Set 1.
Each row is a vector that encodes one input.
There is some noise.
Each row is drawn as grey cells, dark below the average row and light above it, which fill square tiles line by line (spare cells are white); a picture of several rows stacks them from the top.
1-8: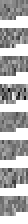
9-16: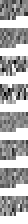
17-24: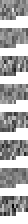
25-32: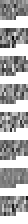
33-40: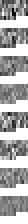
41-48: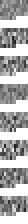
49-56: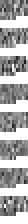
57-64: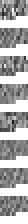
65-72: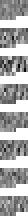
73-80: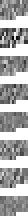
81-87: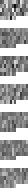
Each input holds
a point on a 7-point line, together with either a point on an 11-point circle, or a fixed value.
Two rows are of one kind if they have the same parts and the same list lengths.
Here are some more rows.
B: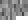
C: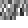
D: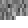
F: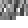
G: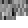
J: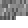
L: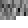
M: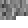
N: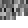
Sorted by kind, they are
B, C, F, G, J, L, M, N
D

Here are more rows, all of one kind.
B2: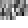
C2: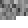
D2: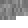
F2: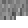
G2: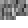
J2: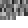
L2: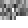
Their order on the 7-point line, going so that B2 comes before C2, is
L2, B2, F2, D2, J2, C2, G2.
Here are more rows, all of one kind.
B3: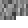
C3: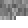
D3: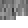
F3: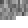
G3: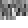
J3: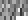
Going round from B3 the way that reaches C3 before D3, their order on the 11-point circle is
B3, G3, C3, F3, D3, J3.
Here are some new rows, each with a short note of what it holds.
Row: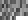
a point on an 11-point circle and a point on a 7-point line
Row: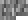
a point on an 11-point circle and a point on a 7-point line
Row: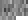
a point on a 7-point line
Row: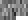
a point on an 11-point circle and a point on a 7-point line
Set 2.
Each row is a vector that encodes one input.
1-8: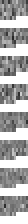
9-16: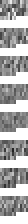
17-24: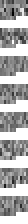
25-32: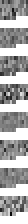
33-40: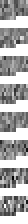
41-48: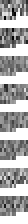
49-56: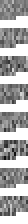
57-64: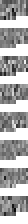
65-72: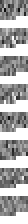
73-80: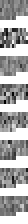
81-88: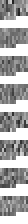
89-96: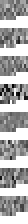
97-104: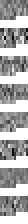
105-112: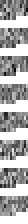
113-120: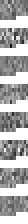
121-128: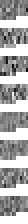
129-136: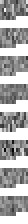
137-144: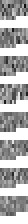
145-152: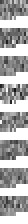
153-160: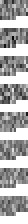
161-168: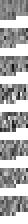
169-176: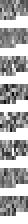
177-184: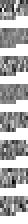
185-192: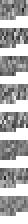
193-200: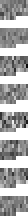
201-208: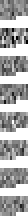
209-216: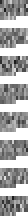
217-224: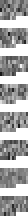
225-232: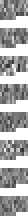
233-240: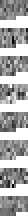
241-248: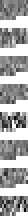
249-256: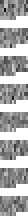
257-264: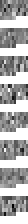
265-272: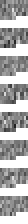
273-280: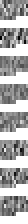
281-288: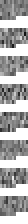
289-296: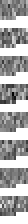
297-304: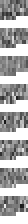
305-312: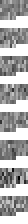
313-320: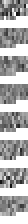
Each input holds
either a point on a 10-point line, or a point on an 11-point line.
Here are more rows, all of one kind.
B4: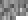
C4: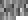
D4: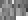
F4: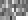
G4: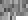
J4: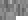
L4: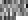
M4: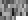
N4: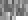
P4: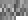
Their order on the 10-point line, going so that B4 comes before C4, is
M4, F4, N4, G4, L4, B4, J4, D4, C4, P4.
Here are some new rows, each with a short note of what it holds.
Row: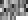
a point on a 10-point line
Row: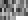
a point on a 10-point line
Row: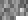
a point on a 10-point line
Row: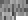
a point on a 10-point line
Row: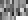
a point on a 10-point line
